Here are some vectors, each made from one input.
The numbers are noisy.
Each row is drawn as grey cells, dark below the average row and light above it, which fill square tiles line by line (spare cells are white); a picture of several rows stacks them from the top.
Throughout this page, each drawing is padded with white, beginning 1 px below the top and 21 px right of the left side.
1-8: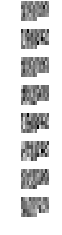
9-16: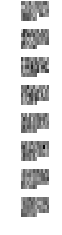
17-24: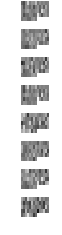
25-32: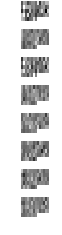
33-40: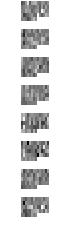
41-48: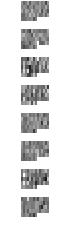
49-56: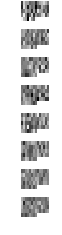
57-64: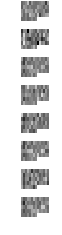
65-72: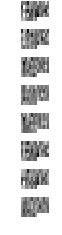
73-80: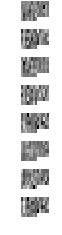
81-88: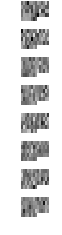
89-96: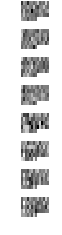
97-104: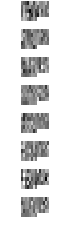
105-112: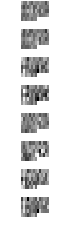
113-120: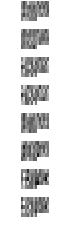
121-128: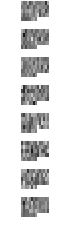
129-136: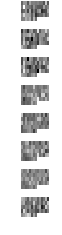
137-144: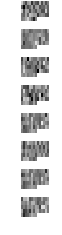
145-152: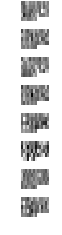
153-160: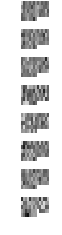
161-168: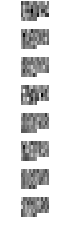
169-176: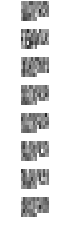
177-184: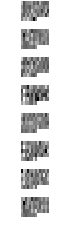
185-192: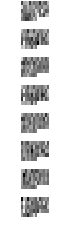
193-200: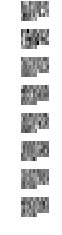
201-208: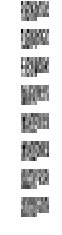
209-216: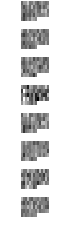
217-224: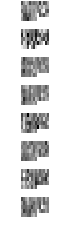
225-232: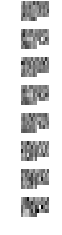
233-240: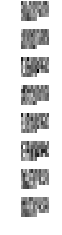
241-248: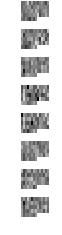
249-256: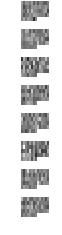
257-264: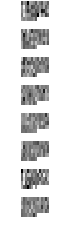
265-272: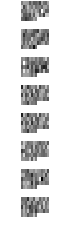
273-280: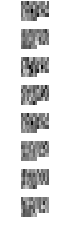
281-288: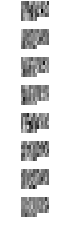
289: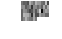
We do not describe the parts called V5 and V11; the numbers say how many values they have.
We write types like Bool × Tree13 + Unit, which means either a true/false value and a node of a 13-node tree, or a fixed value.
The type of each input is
Bool × Bool × Bool × V5 + (Label7 + Tree9) × V11 + Unit.
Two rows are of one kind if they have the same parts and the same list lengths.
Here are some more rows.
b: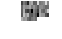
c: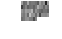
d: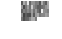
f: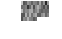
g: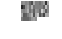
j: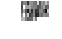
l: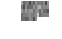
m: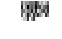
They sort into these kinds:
b, j
c, f, g, l
d
m

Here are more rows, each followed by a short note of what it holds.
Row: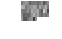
a node of a 9-node tree and a value of V11
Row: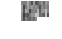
a node of a 9-node tree and a value of V11
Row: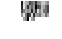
a fixed value
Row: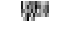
a fixed value
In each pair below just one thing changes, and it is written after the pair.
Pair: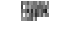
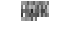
the value of V5
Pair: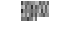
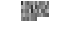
the value of V5
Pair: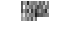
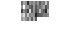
one of the three true/false values
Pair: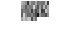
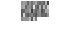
one of the three true/false values
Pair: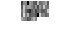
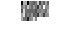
one of the three true/false values
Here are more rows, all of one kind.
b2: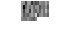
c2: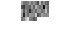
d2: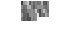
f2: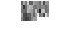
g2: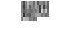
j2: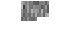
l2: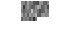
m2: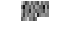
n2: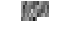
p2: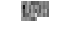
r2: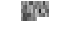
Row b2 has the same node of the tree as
j2, l2, m2 and n2.
